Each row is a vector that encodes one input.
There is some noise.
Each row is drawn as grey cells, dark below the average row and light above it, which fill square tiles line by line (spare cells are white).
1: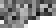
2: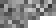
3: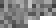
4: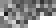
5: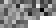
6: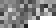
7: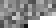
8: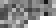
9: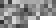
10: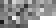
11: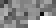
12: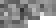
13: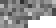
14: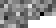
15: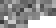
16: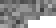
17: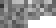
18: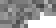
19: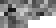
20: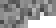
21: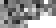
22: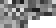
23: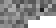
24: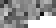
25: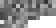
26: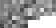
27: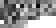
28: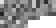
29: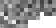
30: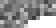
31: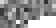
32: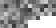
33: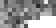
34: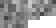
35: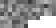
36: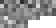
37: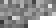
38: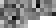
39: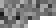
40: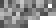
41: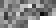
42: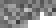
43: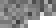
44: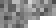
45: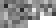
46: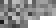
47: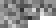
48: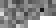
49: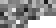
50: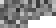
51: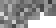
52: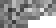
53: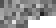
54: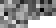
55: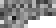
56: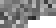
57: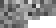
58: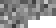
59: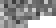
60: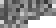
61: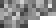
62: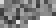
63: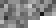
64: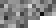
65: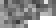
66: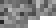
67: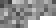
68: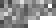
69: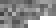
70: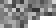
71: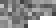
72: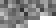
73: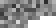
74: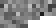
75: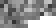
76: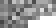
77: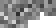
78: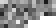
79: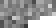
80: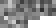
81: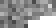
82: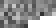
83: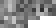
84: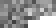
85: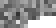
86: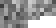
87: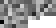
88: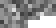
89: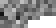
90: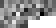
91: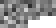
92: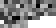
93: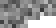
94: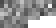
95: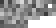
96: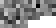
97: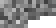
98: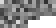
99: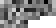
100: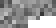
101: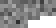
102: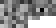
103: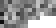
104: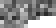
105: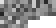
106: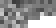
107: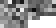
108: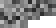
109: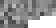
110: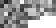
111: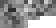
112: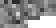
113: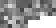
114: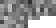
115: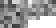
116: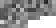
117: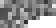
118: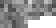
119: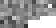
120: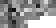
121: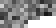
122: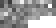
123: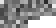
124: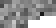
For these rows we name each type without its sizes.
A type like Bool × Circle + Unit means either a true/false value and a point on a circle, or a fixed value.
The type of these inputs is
Circle + Line × Line + Tree + Unit.
